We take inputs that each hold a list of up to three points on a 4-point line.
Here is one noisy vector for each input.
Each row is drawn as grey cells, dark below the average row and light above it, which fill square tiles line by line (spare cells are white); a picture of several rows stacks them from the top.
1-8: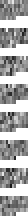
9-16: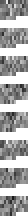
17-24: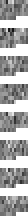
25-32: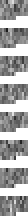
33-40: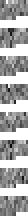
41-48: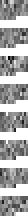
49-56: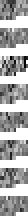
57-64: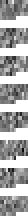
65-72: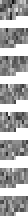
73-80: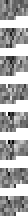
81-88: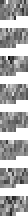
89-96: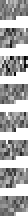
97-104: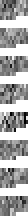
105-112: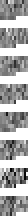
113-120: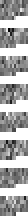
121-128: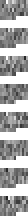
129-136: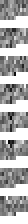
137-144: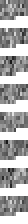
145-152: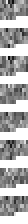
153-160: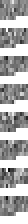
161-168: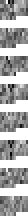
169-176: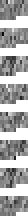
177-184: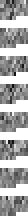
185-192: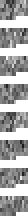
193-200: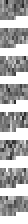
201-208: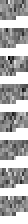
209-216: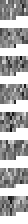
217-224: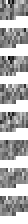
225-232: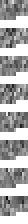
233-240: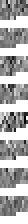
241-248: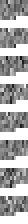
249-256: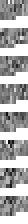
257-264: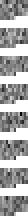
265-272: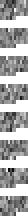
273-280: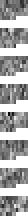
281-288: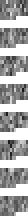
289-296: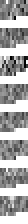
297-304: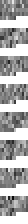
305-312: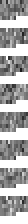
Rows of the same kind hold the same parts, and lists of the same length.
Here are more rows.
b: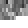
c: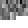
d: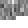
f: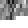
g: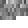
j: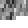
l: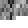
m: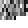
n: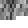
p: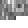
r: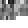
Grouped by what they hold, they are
b, c
d, g, p
f, j, l, n, r
m

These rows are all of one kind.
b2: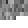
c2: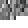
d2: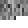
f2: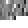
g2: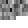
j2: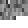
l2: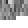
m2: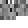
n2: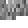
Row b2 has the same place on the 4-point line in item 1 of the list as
j2 and l2.
